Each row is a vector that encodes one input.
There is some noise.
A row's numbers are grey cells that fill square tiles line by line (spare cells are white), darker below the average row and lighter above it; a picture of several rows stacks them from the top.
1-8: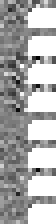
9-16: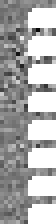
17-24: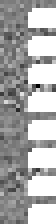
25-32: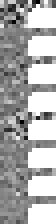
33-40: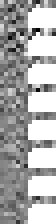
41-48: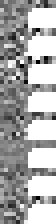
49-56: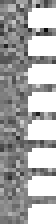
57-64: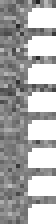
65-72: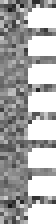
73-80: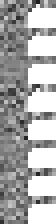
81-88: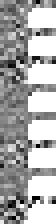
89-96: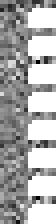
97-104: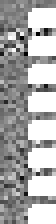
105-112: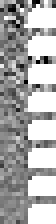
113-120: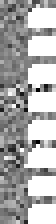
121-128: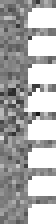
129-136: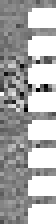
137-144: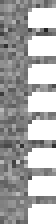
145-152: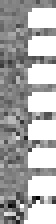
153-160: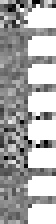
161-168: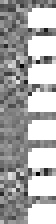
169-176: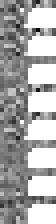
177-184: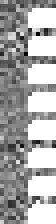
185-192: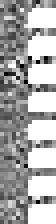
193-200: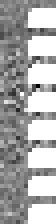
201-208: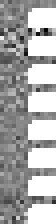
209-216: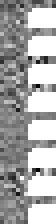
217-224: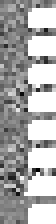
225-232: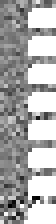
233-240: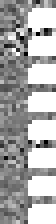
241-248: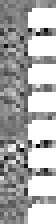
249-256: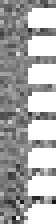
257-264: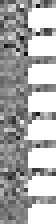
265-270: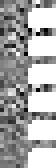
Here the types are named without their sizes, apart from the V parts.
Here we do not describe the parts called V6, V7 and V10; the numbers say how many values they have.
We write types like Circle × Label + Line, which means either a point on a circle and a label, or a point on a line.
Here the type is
Bool × Label × V7 + Line × V10 + V6.
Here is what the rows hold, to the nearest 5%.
About 35% of them hold a label, a true/false value and a value of V7. About 45% of them hold a point on a line and a value of V10. The rest hold a value of V6.
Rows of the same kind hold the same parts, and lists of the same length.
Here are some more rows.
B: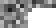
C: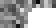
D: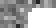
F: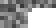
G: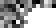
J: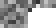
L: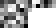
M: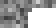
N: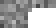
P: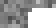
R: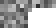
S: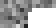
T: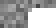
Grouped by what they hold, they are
B, F, G
C, D, L, N, R, T
J, M, P, S

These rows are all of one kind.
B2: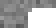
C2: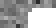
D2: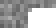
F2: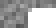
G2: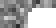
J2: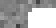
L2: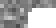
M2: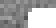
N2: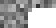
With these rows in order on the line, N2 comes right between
B2 and M2.
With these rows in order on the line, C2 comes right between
B2 and J2.
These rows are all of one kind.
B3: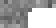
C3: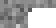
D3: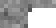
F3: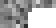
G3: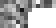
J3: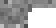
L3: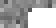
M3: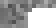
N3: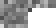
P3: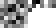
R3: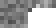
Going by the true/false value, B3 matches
M3 and R3.
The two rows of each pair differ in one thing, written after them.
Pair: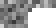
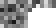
the true/false value
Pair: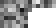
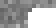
the label
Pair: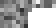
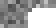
the value of V7
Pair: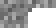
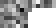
the value of V7
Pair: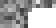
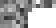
the value of V7
